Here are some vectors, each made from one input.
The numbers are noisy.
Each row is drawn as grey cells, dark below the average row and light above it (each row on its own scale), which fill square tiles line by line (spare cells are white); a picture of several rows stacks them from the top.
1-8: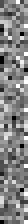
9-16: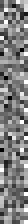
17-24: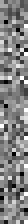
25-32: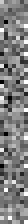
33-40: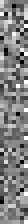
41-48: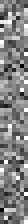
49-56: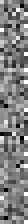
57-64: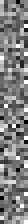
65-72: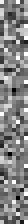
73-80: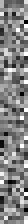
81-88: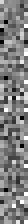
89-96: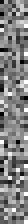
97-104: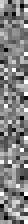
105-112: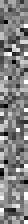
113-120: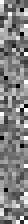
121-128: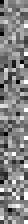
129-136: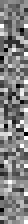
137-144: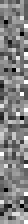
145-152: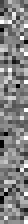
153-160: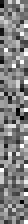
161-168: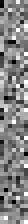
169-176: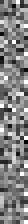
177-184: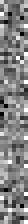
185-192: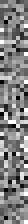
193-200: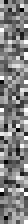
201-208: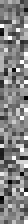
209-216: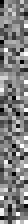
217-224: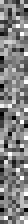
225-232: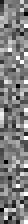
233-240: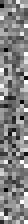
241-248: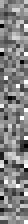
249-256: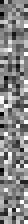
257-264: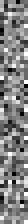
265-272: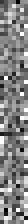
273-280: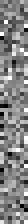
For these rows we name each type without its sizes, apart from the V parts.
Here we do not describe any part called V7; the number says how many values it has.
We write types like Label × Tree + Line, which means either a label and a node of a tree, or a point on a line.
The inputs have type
(Bool × Bool × Bool + Unit) × V7 + Label × Label.
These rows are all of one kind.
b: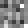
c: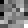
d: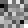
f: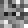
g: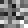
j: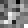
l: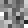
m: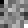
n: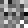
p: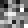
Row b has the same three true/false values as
c and p.
